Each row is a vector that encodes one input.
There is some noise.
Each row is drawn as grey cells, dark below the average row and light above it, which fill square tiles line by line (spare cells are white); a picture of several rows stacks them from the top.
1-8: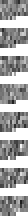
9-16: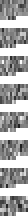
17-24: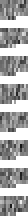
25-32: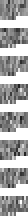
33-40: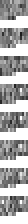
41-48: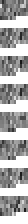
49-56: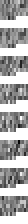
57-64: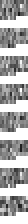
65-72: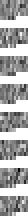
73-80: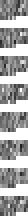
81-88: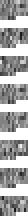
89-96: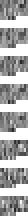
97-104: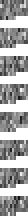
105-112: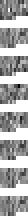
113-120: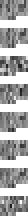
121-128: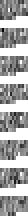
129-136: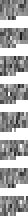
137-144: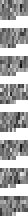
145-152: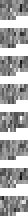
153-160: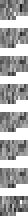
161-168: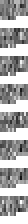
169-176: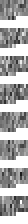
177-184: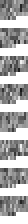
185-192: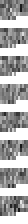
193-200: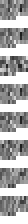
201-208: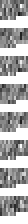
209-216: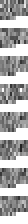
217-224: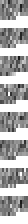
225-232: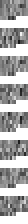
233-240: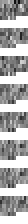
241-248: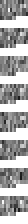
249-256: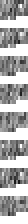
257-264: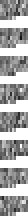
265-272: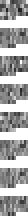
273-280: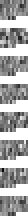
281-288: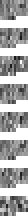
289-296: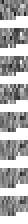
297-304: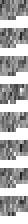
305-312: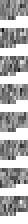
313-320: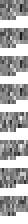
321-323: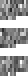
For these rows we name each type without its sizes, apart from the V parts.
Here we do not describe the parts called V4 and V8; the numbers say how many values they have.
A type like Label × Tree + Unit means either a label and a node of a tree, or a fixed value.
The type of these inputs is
Label × (Line + V4) + List(Bool × V8).
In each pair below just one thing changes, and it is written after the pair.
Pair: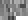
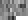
the value of V8 in item 2 of the list
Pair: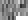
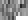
the value of V8 in item 2 of the list
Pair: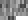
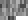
the true/false value in item 2 of the list
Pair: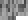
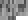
the true/false value in item 2 of the list
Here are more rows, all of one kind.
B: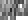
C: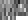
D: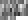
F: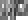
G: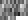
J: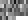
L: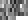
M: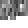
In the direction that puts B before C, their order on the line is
B, D, F, M, G, L, C, J.
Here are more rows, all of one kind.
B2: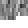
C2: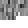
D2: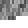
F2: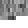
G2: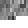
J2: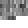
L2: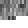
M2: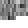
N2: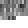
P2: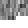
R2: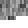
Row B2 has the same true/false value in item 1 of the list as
C2, M2 and P2.
